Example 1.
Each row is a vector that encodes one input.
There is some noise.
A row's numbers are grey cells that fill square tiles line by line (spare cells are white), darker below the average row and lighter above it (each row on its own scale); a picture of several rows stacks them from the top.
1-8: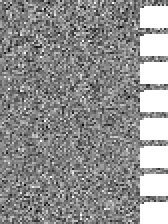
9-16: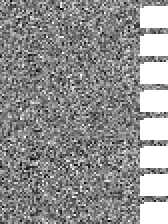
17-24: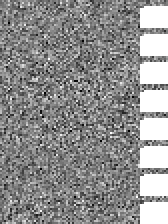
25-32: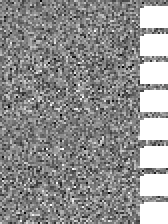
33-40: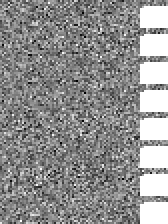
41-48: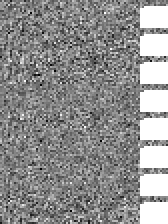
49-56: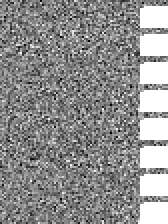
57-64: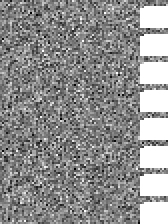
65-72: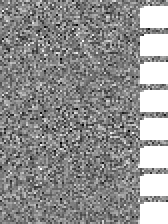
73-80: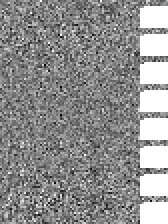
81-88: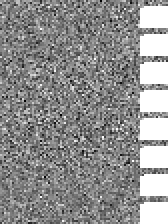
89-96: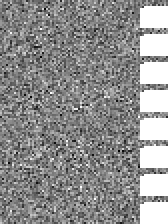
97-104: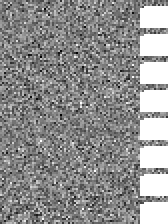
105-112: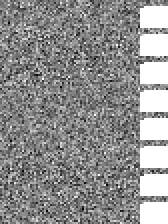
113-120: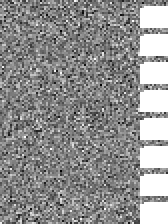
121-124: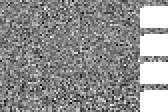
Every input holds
one of 5 labels.
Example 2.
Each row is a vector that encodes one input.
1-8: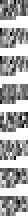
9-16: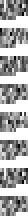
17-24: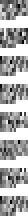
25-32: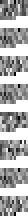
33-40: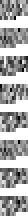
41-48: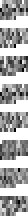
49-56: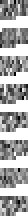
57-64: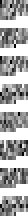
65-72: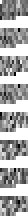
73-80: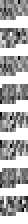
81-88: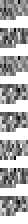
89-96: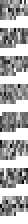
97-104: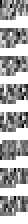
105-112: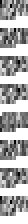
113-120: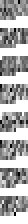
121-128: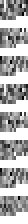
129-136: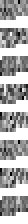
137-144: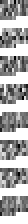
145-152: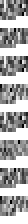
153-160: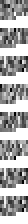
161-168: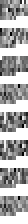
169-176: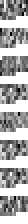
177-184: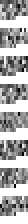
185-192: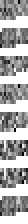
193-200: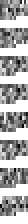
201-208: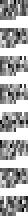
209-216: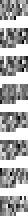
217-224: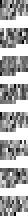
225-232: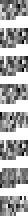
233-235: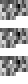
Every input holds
one of 11 labels.
